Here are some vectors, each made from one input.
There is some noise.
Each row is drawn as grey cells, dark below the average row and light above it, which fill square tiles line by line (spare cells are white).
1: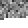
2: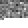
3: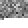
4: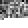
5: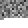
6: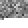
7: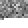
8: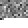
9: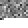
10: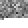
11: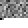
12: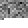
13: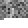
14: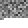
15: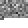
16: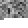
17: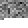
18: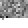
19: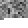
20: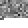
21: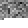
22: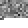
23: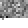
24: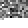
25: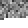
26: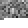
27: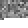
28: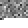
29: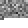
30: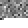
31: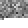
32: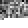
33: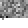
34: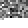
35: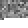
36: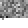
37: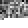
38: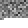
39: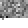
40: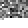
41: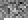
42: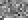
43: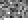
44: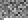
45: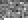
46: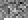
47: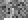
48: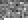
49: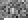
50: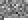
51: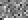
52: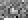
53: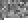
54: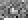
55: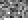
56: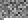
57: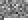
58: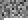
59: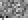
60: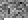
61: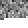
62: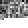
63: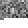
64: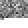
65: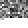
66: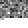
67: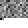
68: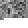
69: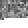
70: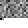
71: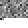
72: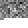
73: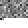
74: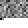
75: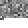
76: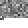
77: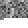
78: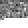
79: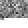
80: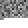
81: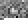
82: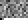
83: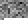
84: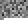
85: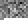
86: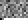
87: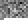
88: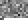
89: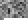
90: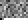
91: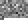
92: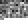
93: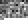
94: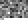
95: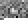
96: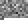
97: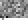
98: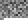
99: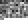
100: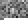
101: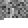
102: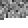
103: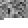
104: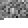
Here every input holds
either a point on a 6-point line, or a point on an 8-point line, or a node of a 7-node tree.
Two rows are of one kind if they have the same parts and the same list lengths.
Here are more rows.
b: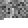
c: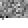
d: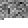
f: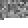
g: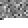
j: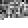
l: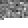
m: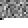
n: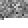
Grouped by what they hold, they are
b, d
c, g, m, n
f, j, l

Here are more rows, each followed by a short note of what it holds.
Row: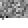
a point on a 6-point line
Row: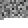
a point on an 8-point line
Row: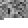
a point on an 8-point line
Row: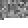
a node of a 7-node tree
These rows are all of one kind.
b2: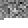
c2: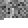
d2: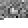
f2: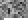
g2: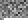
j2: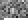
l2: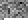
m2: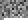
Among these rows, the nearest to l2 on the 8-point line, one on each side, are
b2 and f2.
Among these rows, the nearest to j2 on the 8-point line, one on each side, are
c2 and d2.
